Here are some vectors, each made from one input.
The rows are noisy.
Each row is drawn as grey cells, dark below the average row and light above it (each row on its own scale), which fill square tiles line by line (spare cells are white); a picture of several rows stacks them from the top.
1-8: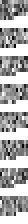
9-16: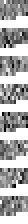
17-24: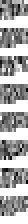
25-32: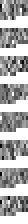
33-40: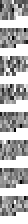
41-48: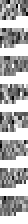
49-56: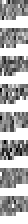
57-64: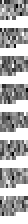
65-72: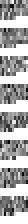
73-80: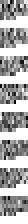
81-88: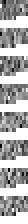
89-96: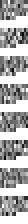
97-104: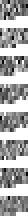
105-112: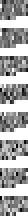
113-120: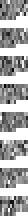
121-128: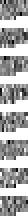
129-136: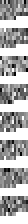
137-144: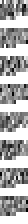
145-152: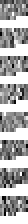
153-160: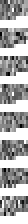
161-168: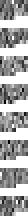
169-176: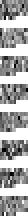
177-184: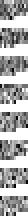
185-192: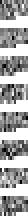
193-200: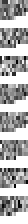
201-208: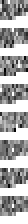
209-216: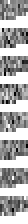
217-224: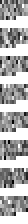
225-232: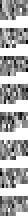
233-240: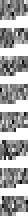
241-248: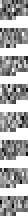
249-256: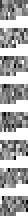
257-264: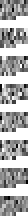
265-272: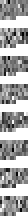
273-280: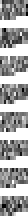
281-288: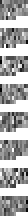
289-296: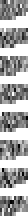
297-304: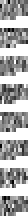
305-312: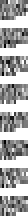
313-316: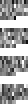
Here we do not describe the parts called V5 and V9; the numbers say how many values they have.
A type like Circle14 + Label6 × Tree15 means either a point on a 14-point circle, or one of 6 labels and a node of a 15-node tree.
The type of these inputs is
(Line4 + Tree13) × V5 + V9.
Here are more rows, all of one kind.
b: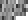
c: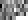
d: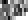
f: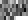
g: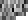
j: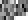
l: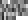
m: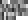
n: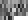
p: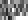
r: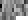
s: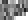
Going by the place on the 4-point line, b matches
d, g, j and s.
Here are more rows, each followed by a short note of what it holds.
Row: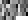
a node of a 13-node tree and a value of V5
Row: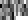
a value of V9
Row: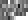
a point on a 4-point line and a value of V5
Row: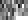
a value of V9
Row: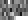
a point on a 4-point line and a value of V5
